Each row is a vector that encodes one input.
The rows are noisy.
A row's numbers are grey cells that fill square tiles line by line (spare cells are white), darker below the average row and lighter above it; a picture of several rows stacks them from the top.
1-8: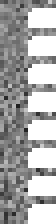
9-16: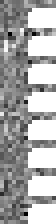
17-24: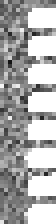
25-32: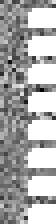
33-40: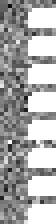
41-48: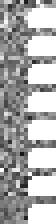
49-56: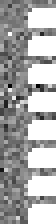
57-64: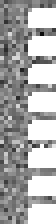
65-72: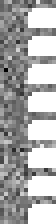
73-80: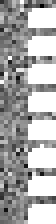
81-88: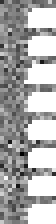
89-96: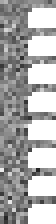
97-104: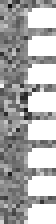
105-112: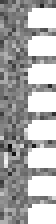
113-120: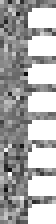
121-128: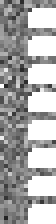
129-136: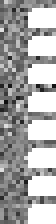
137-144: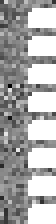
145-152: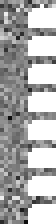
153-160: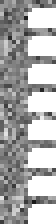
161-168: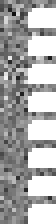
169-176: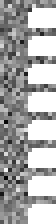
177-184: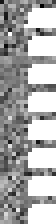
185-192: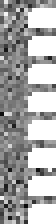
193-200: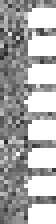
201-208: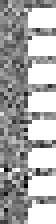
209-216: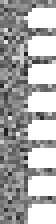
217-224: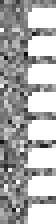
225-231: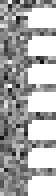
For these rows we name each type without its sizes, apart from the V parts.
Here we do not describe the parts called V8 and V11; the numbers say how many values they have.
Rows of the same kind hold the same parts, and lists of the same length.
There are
3 kinds of row.
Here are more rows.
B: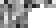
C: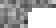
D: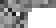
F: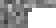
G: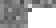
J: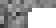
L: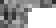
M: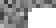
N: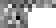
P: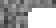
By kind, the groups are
B, D
C, F, G, M
J, L, N, P

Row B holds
a point on a line.
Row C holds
a true/false value, a value of V8 and a value of V11.
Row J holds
a node of a tree, a true/false value and a value of V8.
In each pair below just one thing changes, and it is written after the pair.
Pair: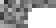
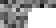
the true/false value
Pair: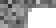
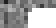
the value of V8
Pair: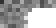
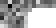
the value of V8
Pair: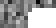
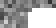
the value of V8
